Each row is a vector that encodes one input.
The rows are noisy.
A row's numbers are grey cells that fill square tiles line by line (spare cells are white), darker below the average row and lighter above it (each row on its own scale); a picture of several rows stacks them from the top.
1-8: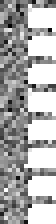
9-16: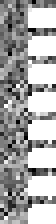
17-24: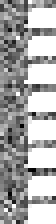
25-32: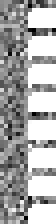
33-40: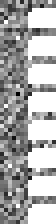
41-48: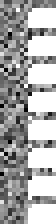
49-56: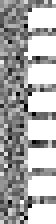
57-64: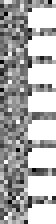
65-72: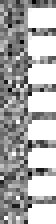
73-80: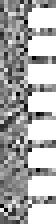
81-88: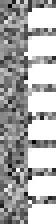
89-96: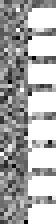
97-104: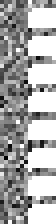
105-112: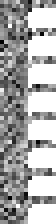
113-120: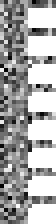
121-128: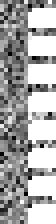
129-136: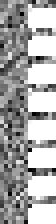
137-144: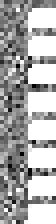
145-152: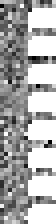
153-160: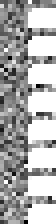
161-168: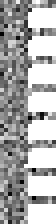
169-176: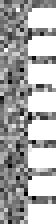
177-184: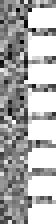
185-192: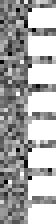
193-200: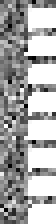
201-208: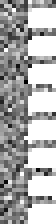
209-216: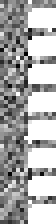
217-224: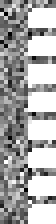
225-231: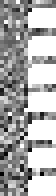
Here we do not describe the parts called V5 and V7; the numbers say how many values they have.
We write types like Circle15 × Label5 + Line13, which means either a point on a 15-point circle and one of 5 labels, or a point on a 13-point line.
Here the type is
Bool × Bool × Bool + Line4 + (Line8 + V5) × V7.
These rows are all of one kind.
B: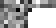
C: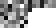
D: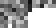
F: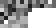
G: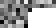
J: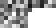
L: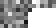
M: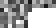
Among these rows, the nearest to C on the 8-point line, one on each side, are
B and J.
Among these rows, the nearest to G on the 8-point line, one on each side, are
F and M.
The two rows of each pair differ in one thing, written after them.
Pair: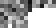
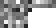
the value of V7
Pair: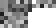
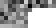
the value of V7
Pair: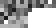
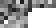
the place on the 8-point line
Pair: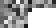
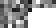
the value of V7
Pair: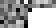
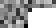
the place on the 8-point line
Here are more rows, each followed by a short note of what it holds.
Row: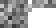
three true/false values
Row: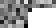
a point on an 8-point line and a value of V7
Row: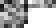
a point on a 4-point line
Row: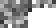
a point on an 8-point line and a value of V7
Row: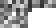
a point on an 8-point line and a value of V7
